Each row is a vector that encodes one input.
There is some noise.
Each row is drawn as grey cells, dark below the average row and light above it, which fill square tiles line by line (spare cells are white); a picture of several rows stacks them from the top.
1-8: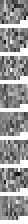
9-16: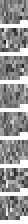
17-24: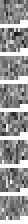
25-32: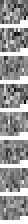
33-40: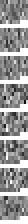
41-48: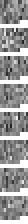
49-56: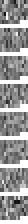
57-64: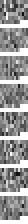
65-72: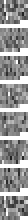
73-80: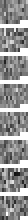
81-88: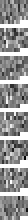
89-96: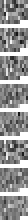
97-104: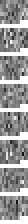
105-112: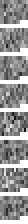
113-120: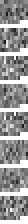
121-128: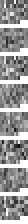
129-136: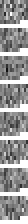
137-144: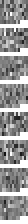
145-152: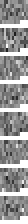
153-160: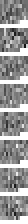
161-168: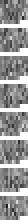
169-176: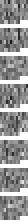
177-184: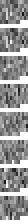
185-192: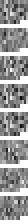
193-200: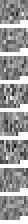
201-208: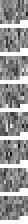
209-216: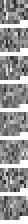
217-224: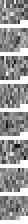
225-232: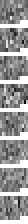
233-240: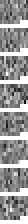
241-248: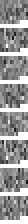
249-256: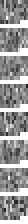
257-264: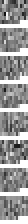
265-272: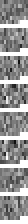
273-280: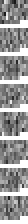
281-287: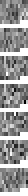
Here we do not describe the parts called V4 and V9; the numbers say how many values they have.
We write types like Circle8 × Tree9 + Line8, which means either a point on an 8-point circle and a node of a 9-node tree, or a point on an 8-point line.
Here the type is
Bool × (Tree10 + Unit) × V4 + V9.
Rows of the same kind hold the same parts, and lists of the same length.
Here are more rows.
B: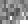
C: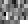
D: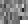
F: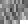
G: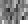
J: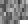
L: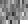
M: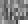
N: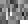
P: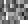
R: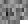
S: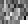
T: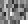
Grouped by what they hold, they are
B, F, G, L, M, R
C, N, P, S, T
D, J

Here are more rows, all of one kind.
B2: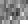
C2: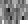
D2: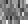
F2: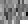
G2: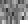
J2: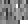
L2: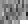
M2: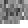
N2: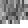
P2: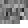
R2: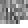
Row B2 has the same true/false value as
L2 and N2.
